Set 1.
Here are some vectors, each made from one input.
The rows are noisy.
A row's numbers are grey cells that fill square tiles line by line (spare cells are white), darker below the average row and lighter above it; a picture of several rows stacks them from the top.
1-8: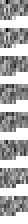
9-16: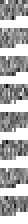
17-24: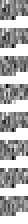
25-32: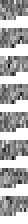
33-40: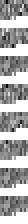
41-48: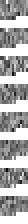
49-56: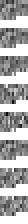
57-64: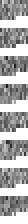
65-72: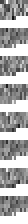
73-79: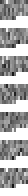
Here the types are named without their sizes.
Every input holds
a label and a true/false value.
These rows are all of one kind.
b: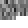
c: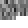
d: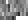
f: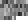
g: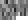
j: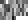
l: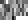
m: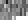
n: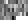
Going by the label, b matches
c and g.
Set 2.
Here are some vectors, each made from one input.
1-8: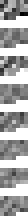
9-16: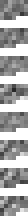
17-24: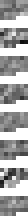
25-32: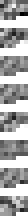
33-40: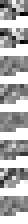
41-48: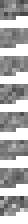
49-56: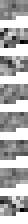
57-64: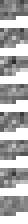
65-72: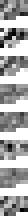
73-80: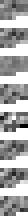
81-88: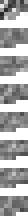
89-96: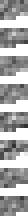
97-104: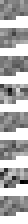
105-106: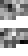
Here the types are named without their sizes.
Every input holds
a list of points on a line.
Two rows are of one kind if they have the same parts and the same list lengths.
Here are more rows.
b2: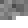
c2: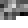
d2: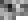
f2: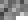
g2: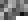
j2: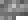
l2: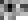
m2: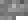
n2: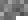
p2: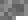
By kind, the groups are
b2, g2, n2, p2
c2, f2, j2, m2
d2, l2

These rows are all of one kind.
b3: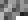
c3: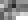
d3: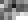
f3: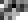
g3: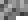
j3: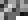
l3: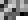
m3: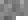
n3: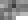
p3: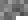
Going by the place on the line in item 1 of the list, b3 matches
d3 and j3.
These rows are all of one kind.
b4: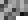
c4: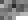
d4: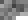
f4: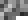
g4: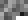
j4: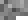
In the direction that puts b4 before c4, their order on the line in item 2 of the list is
g4, b4, c4, f4, d4, j4.
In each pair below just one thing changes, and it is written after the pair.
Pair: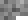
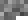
the place on the line in item 1 of the list
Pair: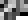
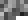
the place on the line in item 2 of the list
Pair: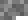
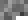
the place on the line in item 2 of the list
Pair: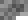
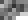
the place on the line in item 1 of the list
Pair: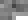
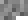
the place on the line in item 1 of the list
